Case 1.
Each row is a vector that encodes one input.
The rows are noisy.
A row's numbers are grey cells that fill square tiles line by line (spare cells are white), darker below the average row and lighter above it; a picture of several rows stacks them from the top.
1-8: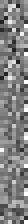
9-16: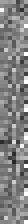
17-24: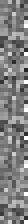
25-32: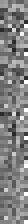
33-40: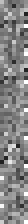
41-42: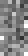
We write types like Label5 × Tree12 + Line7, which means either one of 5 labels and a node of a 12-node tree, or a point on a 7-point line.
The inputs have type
Label7.
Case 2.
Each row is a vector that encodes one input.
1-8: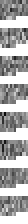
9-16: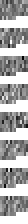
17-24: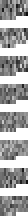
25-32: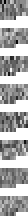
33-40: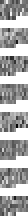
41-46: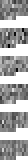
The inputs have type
Label9.
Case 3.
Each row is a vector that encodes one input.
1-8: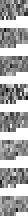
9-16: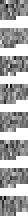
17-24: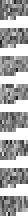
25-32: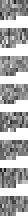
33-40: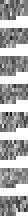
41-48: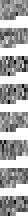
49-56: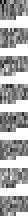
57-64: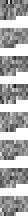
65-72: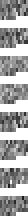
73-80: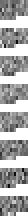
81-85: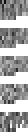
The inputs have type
Label9.
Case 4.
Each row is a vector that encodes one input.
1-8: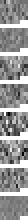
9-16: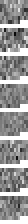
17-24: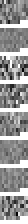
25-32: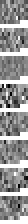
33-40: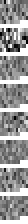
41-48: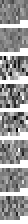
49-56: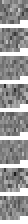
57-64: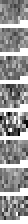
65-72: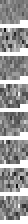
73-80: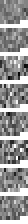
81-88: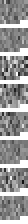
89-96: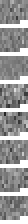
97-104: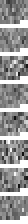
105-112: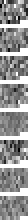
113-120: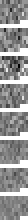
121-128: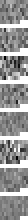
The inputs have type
Line4.
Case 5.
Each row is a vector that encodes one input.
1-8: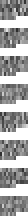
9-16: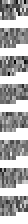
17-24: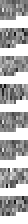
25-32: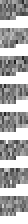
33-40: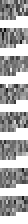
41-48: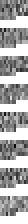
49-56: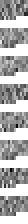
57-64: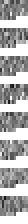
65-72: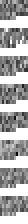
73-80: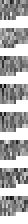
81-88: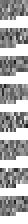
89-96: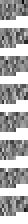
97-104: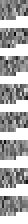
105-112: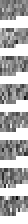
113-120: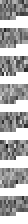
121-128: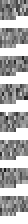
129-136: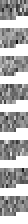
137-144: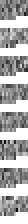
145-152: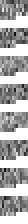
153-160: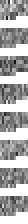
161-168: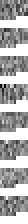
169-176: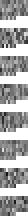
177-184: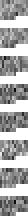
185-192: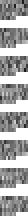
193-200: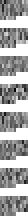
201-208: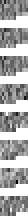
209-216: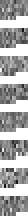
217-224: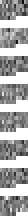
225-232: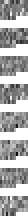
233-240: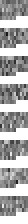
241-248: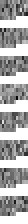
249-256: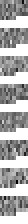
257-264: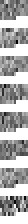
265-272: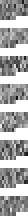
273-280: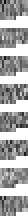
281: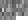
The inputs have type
Label6.
